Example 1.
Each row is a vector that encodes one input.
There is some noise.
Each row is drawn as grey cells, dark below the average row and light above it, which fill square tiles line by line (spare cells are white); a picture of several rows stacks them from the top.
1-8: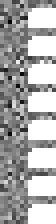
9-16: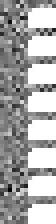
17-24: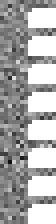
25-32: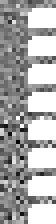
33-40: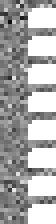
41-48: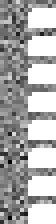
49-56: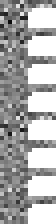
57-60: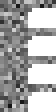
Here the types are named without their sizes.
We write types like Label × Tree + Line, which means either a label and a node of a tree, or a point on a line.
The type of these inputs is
Line.
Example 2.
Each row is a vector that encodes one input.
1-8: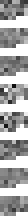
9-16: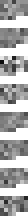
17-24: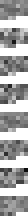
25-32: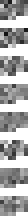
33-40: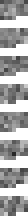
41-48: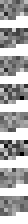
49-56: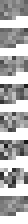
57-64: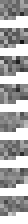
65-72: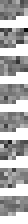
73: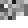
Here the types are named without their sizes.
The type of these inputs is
Circle.
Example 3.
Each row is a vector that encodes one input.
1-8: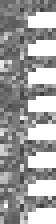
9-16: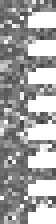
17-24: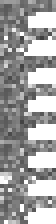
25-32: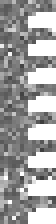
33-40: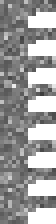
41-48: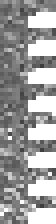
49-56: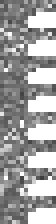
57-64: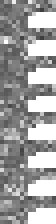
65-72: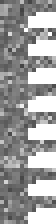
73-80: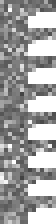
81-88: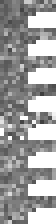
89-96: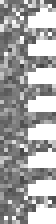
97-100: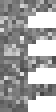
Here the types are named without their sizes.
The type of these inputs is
Line × Line.
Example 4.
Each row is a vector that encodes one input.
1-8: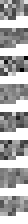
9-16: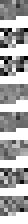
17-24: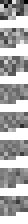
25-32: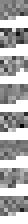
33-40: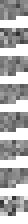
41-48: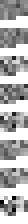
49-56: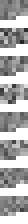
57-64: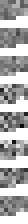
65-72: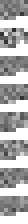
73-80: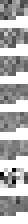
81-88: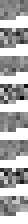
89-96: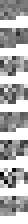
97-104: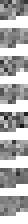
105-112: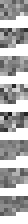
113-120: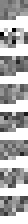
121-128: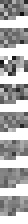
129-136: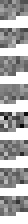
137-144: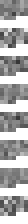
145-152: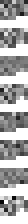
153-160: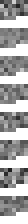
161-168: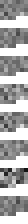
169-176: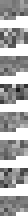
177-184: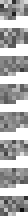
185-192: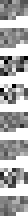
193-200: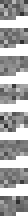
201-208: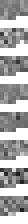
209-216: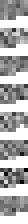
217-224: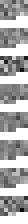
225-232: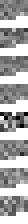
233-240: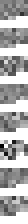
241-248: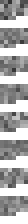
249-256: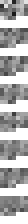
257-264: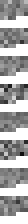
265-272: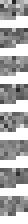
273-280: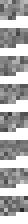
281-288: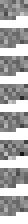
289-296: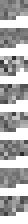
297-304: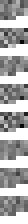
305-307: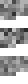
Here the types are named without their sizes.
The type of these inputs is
Line.
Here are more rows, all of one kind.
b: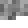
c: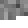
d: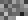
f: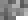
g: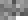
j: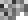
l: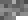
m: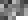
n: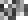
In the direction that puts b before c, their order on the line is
g, d, b, c, n, l, j, m, f.
